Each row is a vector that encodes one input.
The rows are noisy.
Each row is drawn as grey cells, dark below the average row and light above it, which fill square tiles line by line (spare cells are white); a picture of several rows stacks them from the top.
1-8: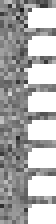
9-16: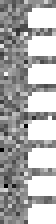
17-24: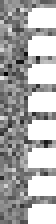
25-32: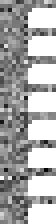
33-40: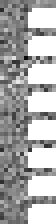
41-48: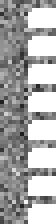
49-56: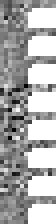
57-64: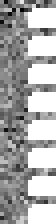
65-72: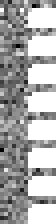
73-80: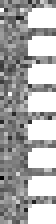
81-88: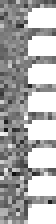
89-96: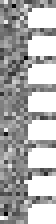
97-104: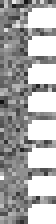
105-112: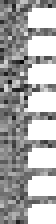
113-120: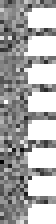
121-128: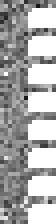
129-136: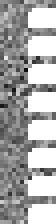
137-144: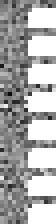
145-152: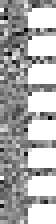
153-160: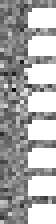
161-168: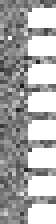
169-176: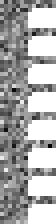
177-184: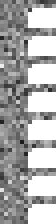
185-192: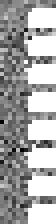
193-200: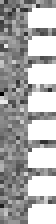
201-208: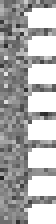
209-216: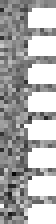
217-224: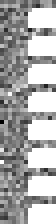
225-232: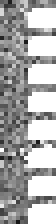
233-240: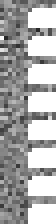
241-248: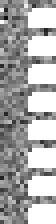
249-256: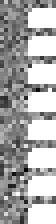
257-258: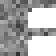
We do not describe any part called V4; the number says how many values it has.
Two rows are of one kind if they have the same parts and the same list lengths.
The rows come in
5 kinds.
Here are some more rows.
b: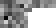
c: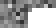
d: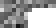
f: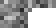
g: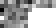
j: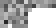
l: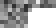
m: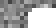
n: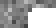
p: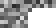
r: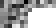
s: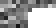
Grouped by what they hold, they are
b, p, r
c, f, j, m
d, l
g
n, s

